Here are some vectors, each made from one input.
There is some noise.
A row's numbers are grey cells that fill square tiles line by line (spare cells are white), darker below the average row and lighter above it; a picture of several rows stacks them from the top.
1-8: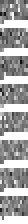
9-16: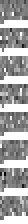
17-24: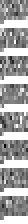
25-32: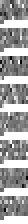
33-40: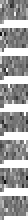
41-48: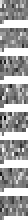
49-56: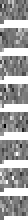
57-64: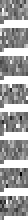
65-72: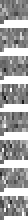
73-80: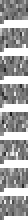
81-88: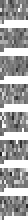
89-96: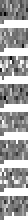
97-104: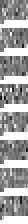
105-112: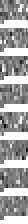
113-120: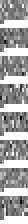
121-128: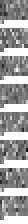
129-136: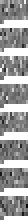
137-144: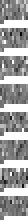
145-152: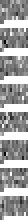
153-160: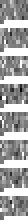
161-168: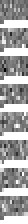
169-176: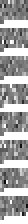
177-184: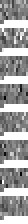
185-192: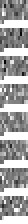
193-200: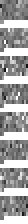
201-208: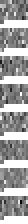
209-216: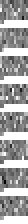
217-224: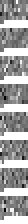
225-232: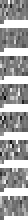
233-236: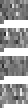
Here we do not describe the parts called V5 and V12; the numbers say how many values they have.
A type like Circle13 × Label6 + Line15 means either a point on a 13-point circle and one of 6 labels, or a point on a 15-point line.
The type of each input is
(Bool × Bool × Bool + V5) × Line3 × Line6 × V12.
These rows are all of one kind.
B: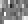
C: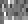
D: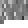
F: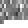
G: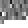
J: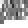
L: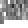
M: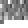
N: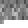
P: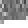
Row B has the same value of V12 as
C, J, L and M.
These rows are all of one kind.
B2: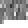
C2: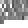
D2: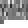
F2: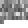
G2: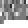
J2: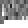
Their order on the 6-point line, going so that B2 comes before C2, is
D2, B2, G2, J2, C2, F2.
